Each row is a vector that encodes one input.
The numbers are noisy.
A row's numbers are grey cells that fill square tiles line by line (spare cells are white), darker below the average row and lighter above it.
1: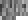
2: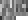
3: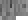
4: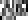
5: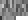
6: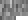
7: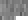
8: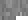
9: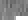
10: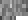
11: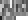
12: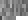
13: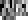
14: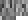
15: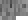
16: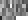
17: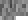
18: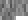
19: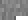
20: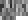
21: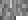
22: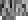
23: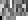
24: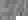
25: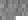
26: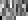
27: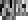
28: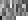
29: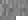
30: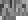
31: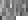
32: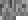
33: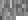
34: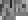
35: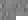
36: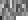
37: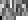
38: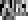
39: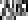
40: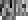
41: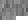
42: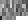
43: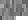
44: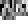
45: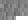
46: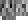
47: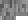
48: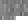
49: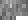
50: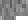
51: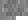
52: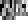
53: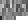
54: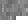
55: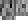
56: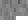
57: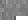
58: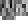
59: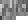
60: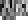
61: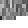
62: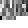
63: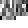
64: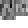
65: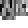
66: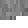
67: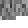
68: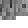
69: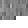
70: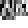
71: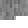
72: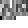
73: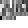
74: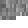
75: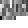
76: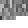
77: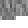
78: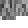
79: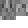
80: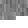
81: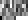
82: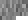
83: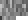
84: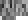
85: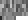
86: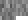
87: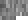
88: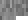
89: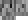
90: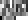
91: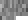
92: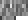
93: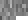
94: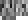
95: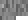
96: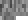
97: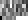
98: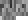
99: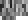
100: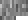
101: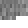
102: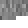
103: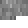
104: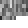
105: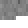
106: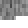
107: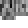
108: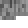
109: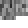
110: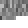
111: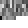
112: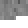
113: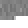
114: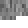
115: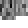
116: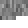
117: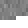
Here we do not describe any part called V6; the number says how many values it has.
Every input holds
one of 8 labels, together with either three true/false values, or a value of V6.
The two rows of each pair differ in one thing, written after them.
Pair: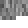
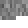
the value of V6
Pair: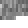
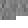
the label
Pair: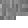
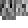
the value of V6
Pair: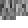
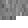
the label
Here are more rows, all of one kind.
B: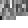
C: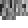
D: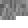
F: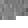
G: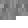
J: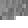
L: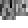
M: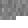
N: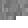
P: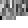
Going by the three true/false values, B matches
M and P.
